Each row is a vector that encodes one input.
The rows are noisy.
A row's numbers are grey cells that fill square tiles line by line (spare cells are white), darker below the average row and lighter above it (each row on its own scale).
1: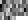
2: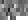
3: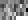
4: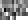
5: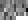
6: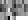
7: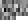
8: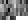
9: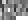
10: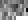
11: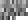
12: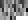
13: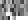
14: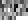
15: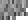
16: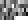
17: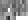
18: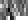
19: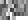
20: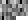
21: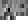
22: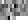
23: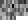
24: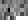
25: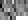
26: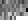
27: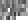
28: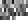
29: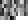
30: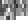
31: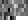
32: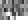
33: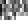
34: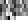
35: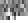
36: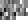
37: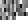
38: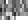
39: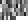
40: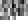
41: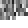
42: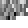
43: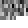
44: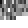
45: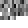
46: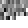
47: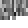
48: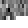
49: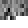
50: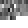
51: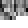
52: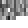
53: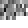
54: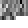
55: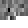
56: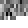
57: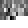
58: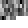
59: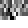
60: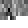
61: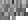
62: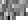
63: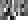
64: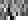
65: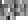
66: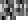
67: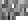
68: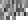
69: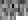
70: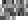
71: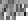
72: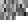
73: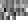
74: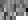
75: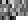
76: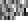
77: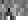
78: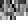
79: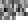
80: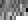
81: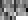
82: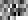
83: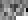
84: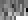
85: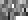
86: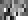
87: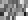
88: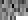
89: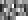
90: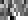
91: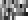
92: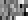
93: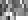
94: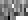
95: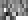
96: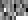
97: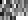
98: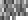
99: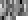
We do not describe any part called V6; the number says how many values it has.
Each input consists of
a true/false value, together with either a point on a 5-point line, or a value of V6.
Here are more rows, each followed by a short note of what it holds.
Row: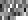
a point on a 5-point line and a true/false value
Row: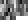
a true/false value and a value of V6
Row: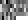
a true/false value and a value of V6
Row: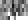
a point on a 5-point line and a true/false value
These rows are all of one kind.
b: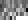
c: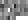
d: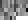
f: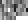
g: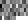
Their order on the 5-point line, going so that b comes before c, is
b, d, f, c, g.
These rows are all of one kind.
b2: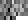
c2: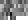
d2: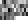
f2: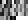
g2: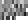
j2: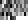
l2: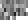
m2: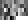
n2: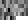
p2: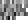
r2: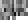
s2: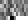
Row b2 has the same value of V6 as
f2 and l2.
